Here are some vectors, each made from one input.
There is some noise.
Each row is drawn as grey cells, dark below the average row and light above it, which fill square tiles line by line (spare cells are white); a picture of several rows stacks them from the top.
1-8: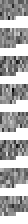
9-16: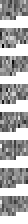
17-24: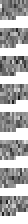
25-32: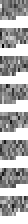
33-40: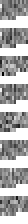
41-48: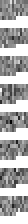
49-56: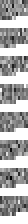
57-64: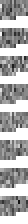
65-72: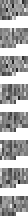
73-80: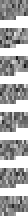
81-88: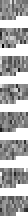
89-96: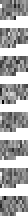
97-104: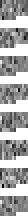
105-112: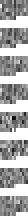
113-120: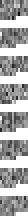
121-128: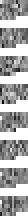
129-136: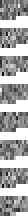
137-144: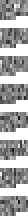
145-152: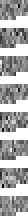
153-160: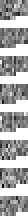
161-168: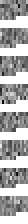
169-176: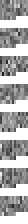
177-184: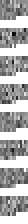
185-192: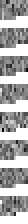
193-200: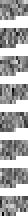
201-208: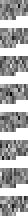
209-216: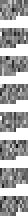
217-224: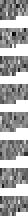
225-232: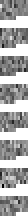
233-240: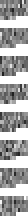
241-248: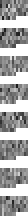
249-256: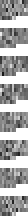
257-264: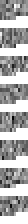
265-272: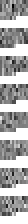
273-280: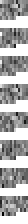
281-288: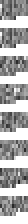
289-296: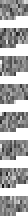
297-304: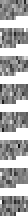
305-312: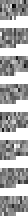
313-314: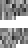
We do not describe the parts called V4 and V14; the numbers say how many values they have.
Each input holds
either a node of an 11-node tree and a true/false value, or a value of V4 and a value of V14.
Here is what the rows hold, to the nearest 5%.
About 45% of them hold a node of an 11-node tree and a true/false value. The rest hold a value of V4 and a value of V14.
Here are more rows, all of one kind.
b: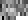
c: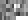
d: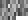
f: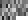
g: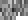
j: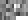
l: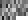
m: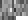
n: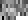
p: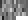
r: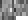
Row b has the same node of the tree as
f, l and n.
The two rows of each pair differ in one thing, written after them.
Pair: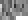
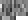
the value of V14
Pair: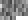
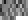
the value of V4
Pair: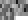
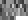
the value of V4
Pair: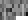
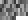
the value of V4
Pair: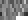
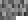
the value of V14
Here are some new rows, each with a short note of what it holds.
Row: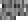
a value of V4 and a value of V14
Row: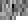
a node of an 11-node tree and a true/false value
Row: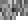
a node of an 11-node tree and a true/false value
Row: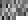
a node of an 11-node tree and a true/false value
